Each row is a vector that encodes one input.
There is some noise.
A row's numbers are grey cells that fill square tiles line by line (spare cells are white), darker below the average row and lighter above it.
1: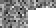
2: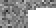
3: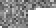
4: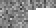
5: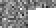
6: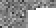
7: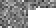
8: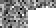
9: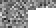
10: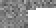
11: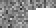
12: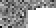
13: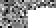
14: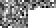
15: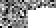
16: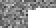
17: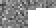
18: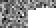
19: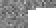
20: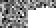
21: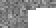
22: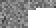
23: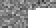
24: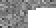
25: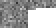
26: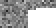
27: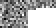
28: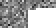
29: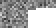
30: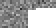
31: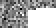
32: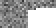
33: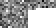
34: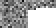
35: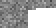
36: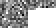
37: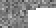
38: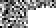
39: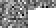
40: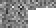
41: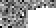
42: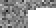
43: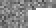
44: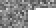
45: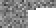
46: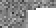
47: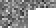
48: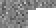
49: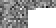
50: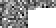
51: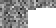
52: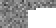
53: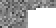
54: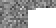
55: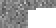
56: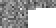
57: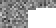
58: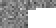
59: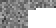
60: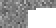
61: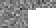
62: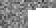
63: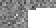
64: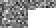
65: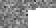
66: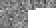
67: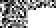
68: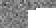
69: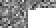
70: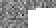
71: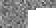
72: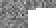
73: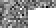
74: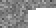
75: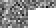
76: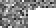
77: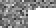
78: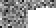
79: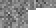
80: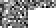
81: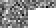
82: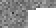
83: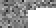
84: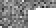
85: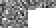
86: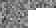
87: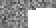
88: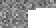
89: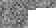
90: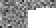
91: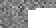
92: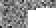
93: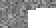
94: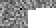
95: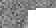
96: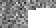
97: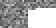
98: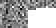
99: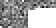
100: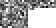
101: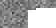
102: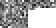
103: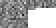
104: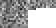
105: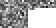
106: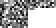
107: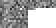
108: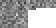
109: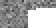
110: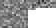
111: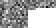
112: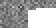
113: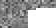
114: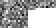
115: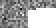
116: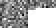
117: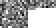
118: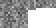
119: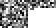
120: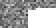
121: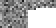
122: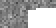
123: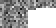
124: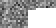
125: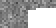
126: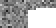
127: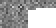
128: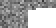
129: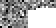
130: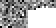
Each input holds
either one of 9 labels, or three true/false values.
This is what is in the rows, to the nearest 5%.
About 45% of them hold one of 9 labels. The rest hold three true/false values.
